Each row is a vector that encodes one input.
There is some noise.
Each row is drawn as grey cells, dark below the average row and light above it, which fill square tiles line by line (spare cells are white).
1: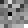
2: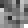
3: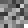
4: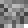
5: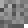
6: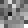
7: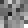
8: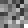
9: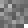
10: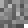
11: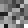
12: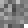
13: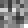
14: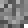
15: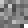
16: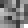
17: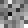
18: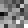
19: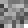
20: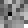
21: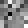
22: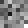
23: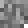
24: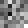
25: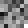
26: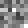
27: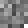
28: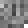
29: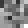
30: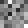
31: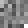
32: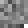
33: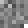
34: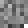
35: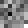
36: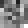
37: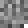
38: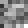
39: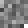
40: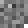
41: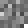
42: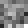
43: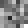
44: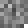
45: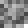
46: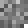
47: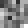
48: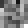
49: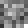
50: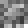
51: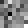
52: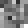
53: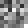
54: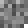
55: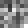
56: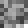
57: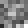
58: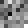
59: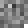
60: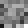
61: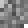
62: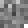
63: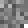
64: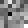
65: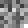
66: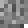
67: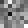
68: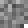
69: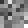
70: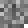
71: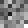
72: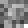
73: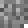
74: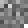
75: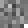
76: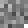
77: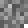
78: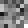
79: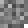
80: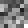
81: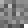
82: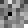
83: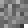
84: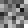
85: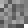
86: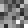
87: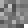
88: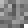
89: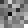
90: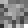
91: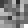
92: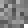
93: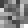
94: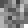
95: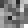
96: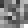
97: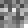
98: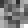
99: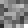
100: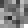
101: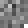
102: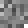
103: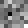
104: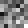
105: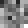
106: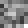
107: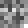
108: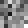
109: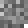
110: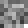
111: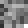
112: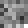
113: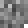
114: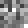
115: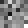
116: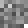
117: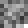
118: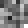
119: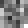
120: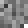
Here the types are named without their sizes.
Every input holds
a label.
